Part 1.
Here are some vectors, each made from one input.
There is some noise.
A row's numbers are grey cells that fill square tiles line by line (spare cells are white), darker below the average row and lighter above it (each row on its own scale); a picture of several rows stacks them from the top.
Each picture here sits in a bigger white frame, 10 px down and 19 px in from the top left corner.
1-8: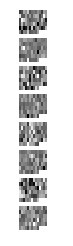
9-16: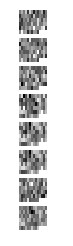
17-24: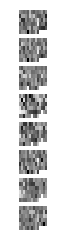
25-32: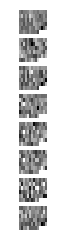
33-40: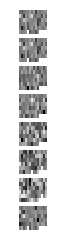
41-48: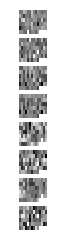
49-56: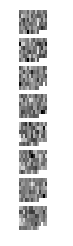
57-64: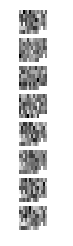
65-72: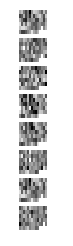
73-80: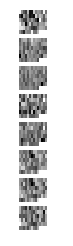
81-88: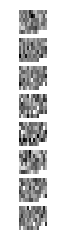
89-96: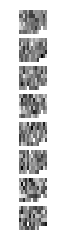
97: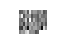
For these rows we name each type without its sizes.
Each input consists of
a label, together with either a fixed value, or four true/false values.
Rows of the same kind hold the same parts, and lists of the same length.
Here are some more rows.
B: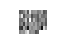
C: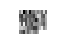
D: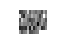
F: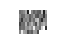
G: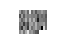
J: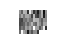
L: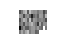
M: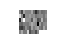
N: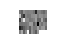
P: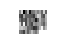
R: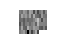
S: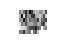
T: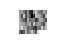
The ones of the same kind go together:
B, D, F, G, J, L, M, N, R
C, P, S, T

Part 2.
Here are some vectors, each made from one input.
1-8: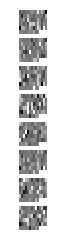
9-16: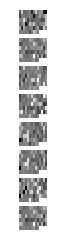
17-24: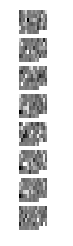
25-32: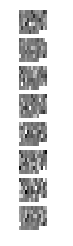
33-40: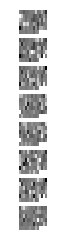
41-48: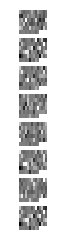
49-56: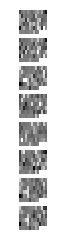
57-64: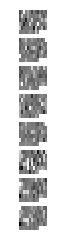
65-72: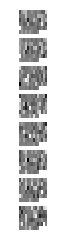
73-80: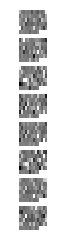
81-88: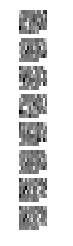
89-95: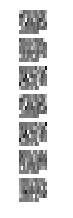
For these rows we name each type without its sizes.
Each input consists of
a label, together with either a fixed value, or four true/false values.
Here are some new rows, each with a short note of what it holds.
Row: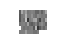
a label and four true/false values
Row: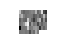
a label
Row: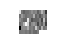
a label
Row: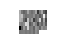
a label
